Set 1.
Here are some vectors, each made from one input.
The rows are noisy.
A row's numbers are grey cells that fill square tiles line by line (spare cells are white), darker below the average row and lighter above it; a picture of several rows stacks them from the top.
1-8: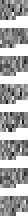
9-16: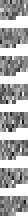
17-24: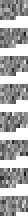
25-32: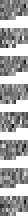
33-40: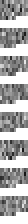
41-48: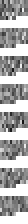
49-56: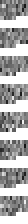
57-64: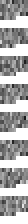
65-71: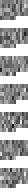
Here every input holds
four true/false values.
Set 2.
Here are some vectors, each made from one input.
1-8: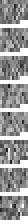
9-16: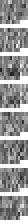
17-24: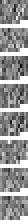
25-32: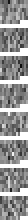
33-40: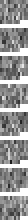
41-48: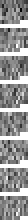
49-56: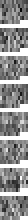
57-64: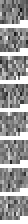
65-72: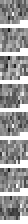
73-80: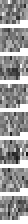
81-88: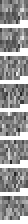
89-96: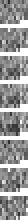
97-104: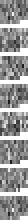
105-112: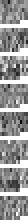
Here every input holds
a point on a 16-point circle.
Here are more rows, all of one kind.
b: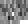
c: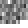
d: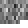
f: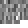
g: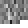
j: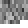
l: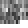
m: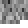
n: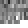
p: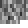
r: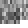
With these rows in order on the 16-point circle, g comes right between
b and j.
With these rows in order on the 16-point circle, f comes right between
d and n.
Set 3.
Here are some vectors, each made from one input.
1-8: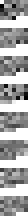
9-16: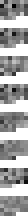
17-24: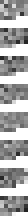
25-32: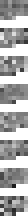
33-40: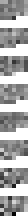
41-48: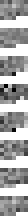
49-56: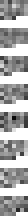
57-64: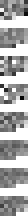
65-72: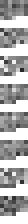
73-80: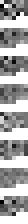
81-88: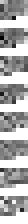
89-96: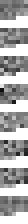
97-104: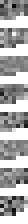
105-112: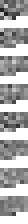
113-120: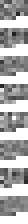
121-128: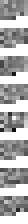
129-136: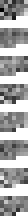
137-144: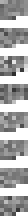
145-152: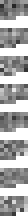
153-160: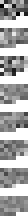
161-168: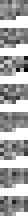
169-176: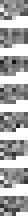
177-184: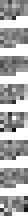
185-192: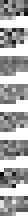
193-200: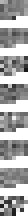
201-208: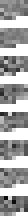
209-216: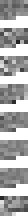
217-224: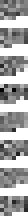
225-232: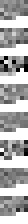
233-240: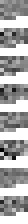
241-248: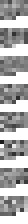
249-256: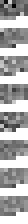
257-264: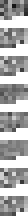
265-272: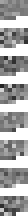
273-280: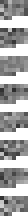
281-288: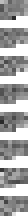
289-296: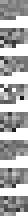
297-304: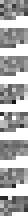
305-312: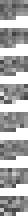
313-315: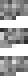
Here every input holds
a point on a 5-point circle.
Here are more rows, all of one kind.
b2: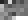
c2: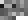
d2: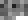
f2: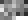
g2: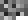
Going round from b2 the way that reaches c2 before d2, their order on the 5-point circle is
b2, g2, f2, c2, d2.
